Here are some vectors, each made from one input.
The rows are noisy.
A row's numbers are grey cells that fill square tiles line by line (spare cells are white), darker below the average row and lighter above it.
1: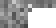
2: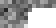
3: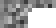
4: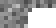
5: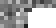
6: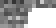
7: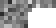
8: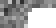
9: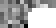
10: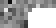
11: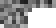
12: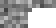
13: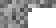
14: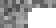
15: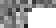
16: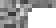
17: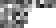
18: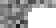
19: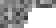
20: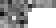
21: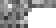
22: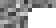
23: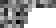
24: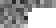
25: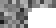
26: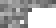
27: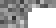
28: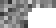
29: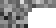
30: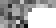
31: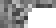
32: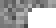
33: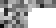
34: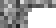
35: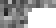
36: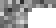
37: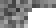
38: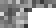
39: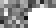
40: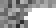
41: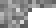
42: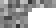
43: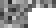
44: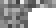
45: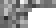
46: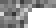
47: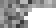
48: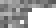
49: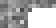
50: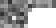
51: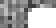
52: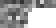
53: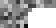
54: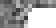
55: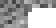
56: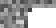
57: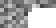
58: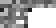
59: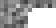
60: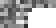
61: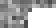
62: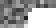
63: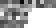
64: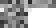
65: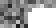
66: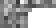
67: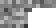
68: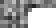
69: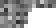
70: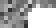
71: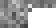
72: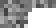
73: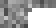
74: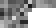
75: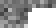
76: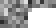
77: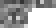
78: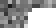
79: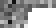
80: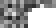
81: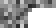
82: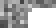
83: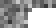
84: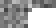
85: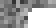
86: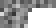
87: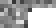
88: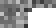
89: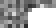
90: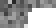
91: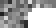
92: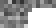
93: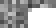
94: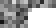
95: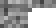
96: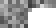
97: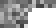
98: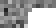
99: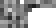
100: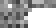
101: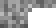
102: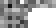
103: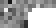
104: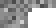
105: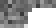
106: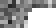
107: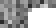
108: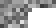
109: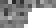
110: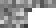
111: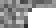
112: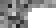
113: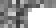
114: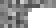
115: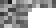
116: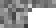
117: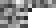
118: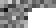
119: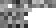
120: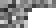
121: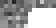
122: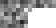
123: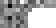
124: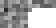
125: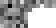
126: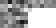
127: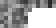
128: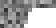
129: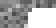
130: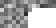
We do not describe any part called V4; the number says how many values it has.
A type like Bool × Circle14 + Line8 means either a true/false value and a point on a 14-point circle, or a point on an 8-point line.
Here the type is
(Bool × Bool × Bool × Bool + Unit) × V4 + Tree7 × Tree7.
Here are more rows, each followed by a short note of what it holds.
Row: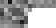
a value of V4
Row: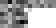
a value of V4
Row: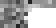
a node of each of two 7-node trees
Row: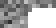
four true/false values and a value of V4
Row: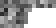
four true/false values and a value of V4
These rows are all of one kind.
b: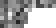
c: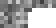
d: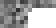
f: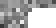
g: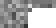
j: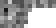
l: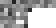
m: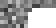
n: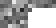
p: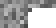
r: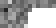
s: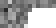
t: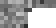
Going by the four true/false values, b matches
f, j, r and s.
